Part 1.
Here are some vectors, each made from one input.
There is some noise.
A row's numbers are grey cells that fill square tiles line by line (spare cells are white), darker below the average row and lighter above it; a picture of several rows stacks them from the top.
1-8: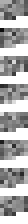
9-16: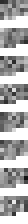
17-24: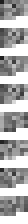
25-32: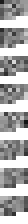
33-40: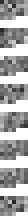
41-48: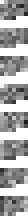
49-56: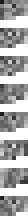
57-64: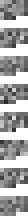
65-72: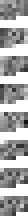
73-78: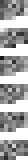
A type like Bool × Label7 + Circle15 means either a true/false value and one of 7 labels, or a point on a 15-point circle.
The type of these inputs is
Bool × Label11.
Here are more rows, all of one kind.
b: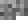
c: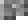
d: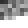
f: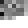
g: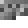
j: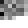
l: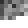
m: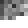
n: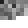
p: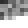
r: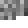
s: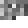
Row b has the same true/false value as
c, g, r and s.
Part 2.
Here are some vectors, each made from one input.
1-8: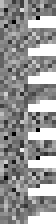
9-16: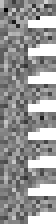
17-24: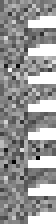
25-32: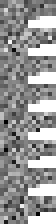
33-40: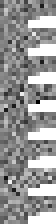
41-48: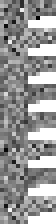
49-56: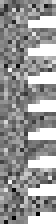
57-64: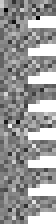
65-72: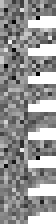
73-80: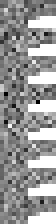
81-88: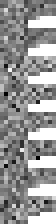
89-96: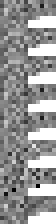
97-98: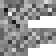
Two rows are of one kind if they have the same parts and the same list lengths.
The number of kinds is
2.
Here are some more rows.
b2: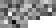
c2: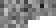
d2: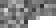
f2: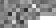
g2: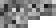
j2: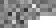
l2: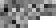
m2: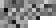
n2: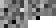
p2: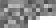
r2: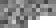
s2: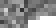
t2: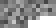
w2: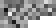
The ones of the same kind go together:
b2, g2, l2, m2, n2, w2
c2, d2, f2, j2, p2, r2, s2, t2

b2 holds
a node of a 12-node tree.
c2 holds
three true/false values.
